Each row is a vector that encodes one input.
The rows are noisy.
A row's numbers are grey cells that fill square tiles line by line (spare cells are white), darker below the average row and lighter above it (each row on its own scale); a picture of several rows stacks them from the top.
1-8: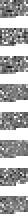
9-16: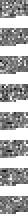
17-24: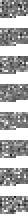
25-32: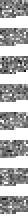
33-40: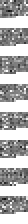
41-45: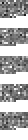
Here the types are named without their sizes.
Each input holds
a list of points on a line.
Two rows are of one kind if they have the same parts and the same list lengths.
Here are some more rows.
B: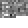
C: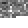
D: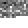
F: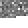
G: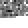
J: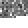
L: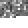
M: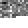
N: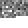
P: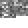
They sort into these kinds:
B, N, P
C, D, F, J, L, M
G

